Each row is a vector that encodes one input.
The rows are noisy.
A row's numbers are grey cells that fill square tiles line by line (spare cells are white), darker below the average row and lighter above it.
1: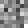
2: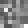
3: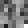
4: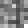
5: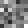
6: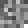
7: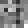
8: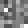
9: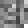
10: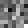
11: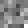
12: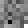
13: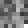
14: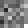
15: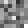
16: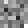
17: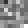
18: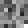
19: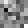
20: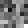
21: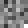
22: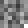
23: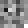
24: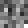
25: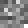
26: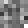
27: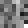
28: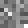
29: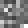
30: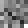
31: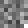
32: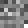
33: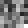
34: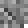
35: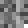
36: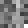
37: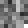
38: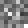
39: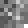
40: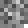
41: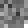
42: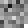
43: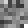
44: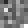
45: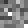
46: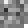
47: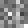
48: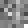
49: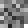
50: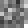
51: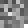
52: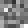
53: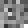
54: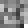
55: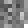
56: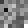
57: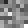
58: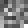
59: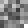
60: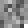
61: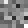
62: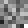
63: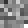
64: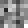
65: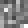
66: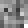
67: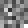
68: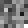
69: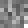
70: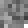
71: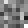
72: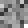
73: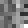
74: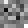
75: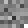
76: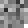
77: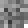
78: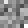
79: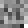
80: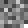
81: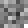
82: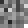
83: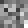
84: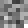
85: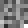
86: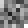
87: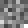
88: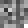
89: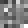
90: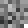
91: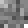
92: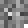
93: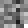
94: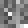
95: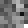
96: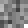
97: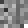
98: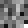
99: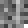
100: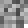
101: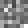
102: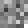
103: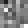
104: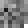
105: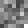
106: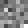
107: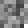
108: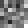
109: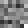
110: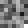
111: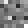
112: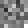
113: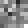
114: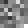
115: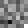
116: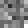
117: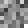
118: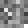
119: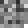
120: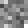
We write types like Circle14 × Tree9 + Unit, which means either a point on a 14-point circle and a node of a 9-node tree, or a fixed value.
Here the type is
Label9 × Label9 + Line6.
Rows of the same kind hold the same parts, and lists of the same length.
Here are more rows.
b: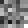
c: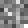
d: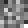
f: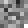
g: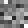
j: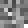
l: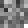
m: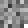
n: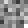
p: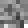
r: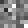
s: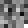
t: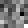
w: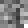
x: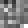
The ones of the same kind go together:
b, f, g, l, m, n, p, r, w
c, d, j, s, t, x

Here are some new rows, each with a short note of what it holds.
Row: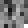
a point on a 6-point line
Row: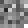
two labels (each one of 9)
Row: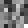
a point on a 6-point line
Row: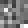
a point on a 6-point line
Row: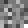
a point on a 6-point line
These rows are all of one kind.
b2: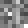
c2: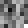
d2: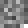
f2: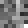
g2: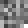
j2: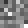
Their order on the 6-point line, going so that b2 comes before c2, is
g2, d2, j2, b2, f2, c2.
